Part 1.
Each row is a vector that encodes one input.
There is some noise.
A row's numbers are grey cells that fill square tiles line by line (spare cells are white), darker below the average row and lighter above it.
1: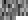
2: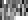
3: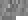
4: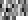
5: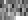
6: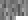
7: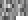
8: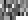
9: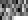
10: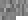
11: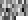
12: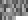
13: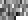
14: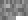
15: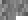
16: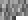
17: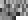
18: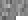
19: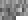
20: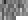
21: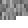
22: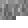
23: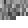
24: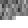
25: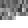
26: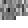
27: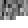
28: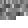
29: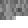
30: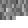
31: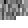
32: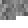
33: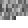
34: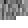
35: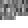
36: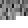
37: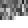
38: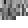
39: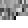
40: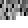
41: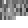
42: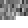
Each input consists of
a point on a 3-point line and a point on a 6-point line.
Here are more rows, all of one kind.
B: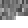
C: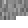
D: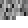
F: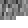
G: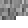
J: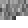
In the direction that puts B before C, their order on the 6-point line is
F, B, D, G, C, J.
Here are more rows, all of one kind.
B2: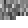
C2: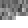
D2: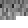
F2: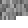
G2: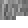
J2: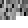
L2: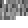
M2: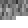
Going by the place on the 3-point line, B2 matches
G2 and J2.
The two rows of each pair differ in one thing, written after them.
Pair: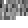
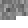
the place on the 6-point line
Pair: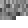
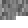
the place on the 6-point line
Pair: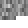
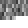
the place on the 6-point line
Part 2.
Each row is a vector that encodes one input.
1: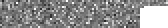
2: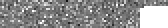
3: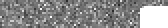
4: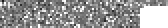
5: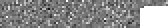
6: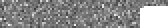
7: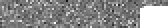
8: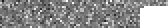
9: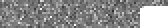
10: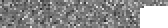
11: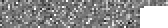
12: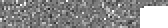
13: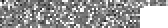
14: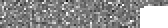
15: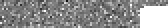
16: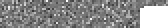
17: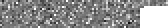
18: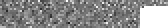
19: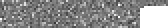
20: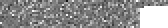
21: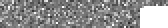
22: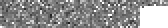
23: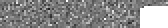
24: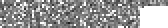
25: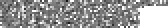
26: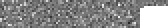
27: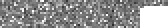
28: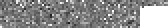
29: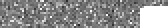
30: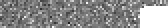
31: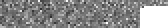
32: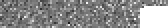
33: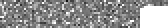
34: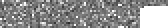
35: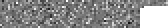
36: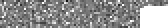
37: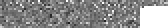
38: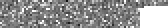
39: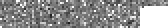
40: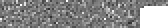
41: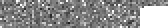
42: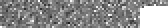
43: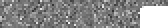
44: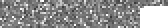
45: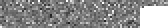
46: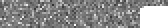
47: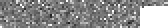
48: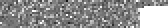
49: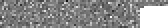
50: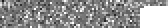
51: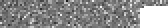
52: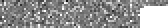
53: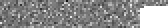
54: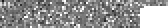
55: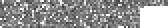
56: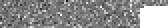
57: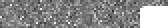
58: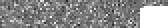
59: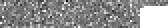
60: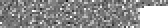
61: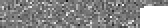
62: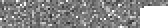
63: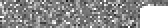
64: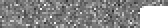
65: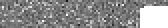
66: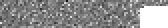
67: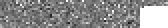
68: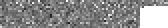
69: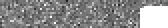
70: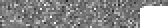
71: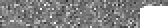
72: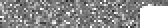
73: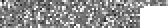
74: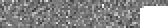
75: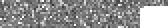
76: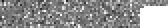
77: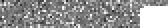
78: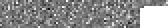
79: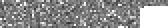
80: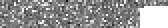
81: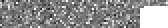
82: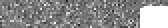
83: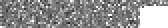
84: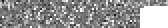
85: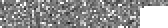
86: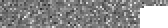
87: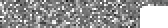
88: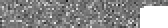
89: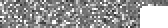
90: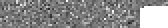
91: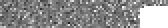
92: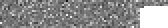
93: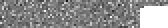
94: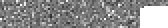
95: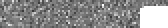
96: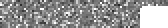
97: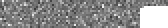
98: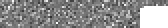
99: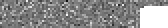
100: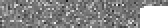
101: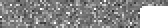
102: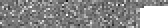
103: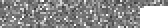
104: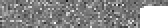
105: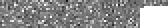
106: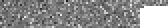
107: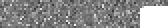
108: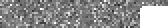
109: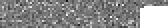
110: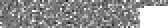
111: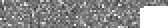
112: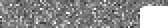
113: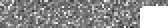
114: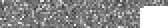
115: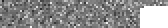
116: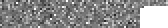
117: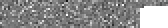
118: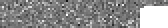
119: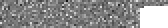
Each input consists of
a point on a 19-point circle.
